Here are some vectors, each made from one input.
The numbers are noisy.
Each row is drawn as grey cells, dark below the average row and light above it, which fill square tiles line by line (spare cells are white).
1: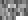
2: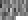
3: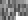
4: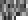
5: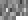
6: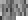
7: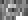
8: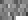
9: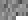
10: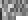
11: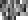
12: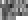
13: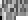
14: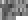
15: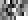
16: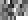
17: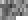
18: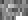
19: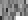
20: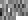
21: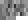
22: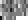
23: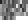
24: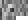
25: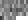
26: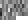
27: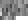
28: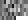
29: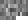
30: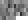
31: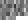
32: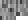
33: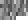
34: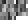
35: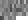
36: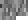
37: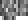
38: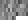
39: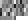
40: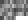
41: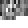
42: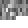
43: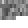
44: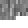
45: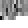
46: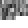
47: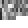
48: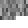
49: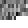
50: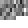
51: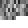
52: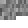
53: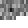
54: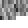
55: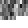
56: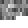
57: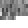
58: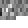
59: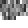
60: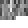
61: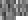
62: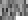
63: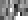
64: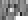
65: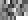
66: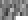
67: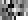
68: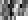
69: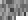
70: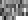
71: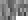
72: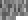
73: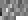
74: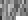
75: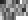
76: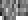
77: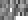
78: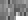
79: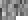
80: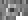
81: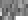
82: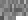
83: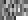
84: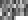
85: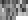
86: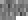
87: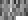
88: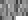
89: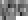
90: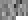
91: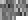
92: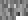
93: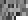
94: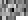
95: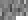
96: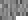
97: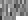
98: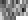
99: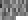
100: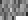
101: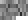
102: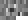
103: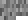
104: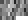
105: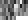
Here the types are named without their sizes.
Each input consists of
either a point on a circle, or four true/false values.
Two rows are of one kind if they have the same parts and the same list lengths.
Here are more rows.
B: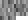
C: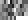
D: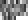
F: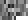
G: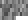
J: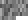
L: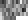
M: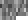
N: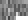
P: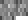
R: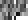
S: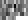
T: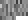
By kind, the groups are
B, G, J, M, N, P, S, T
C, D, F, L, R

